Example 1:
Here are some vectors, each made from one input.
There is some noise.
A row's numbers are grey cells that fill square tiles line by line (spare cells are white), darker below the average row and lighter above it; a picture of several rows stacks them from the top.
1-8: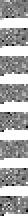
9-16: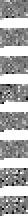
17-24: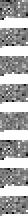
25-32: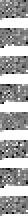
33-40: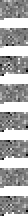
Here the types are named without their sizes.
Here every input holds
a point on a line.
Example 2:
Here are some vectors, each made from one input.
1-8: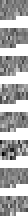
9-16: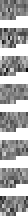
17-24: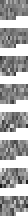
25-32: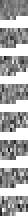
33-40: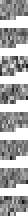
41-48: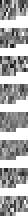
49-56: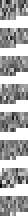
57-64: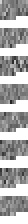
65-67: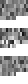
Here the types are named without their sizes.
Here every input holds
three true/false values.
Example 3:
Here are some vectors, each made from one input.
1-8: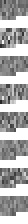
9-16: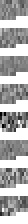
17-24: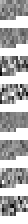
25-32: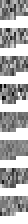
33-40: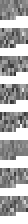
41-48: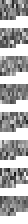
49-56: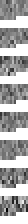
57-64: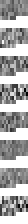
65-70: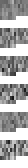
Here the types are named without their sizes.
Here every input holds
either a fixed value, or three true/false values.
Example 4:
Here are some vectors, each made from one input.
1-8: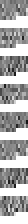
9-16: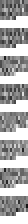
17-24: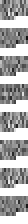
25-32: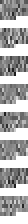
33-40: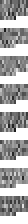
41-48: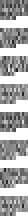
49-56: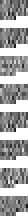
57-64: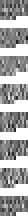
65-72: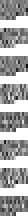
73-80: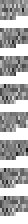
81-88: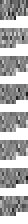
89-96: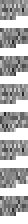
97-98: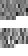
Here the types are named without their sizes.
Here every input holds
three true/false values.
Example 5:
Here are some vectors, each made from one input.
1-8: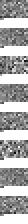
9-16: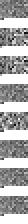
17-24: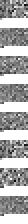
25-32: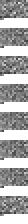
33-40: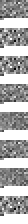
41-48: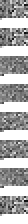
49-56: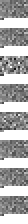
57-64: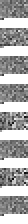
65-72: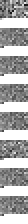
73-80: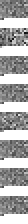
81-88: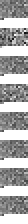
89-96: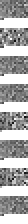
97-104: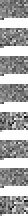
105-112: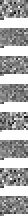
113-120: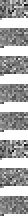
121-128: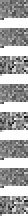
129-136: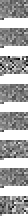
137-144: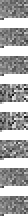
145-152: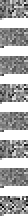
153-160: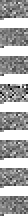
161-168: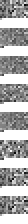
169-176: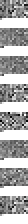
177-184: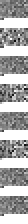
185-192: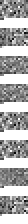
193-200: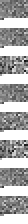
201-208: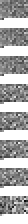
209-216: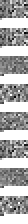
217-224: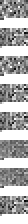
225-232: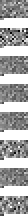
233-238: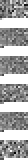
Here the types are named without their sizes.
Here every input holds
a point on a line.
